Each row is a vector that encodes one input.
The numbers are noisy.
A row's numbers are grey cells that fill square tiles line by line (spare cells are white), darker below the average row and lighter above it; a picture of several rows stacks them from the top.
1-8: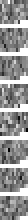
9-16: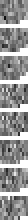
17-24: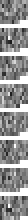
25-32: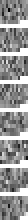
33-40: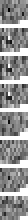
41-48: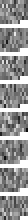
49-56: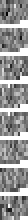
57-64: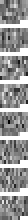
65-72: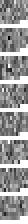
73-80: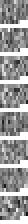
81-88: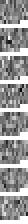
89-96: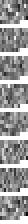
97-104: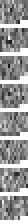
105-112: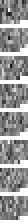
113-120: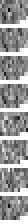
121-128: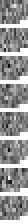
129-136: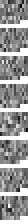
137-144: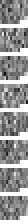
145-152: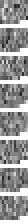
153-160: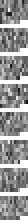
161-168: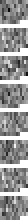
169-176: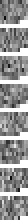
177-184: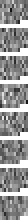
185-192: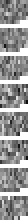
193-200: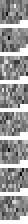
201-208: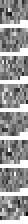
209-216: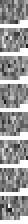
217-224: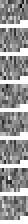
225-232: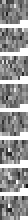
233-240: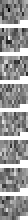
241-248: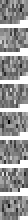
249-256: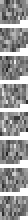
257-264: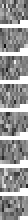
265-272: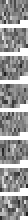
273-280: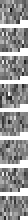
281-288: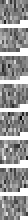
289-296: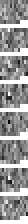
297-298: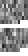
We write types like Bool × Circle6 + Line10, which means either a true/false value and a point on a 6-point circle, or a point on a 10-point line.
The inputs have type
Label10 × Label10 + Tree10.
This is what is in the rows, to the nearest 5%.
About 50% of them hold two labels (each one of 10). The rest hold a node of a 10-node tree.
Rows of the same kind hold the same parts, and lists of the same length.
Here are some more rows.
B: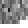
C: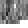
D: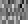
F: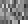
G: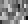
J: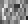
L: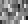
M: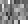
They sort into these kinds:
B, C
D, F, G, J, L, M

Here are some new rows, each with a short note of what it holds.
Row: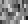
a node of a 10-node tree
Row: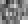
two labels (each one of 10)
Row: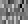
a node of a 10-node tree
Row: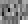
two labels (each one of 10)
